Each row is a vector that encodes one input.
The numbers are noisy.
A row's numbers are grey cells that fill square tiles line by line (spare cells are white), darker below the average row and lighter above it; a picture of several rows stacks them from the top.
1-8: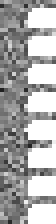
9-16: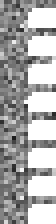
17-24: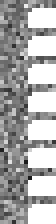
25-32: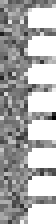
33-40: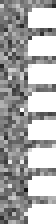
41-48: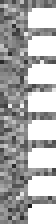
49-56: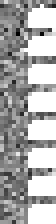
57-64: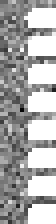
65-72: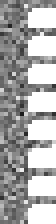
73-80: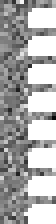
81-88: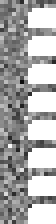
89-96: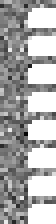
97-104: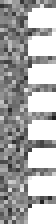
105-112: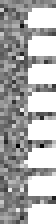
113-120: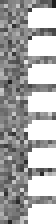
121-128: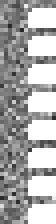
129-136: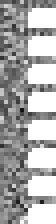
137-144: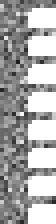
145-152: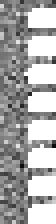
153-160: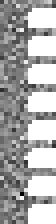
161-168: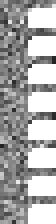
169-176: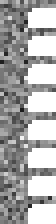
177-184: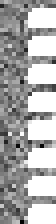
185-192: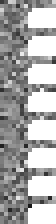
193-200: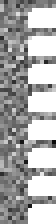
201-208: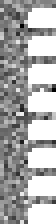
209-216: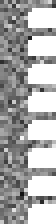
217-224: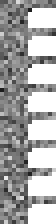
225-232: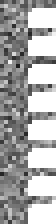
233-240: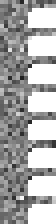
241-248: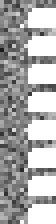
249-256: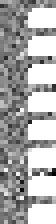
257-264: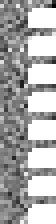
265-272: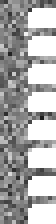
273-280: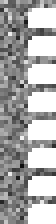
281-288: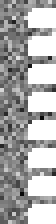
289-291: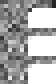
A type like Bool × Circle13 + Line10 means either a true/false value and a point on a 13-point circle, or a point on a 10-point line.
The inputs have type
Bool × Bool × Bool + Circle11 + Unit.
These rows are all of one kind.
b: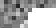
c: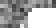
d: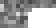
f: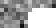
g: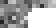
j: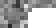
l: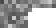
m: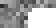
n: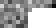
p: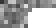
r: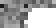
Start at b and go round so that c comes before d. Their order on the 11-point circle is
b, c, j, p, g, l, n, f, r, m, d.
